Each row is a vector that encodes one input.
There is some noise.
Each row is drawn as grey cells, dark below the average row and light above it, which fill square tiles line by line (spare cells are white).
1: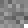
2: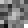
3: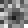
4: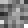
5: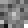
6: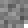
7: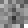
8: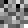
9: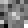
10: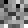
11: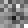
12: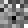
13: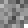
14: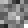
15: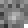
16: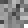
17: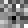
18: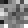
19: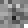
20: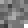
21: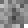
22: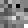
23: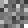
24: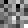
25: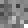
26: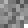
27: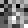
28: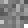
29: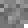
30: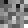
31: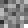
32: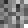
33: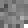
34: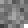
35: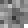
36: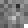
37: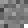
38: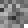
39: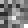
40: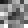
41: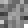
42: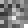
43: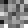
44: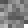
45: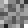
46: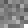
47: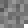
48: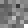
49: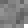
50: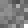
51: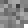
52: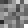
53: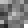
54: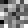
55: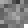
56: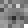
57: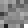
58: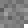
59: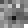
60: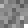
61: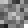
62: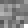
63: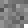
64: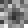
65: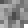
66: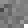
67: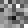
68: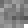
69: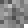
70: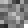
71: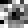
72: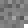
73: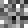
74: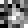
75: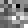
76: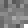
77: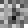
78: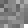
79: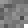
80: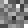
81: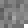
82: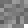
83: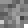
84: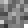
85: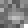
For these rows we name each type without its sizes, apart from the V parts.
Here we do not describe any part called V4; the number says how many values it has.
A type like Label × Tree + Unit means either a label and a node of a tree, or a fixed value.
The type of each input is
List(Line) × V4.
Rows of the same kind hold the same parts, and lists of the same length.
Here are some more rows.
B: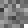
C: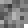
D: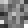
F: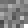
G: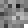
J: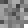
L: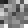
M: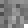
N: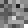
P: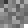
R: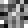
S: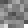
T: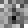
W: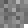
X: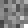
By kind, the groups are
B, C, N, S
D, F, L, M, P, R, W, X
G, J, T

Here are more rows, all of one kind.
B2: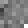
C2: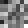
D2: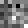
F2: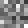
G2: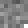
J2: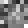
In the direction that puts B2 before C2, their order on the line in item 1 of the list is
F2, J2, B2, D2, C2, G2.
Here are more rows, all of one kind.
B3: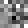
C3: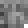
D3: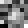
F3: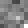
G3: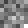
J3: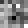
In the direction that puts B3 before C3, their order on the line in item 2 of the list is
J3, D3, G3, F3, B3, C3.
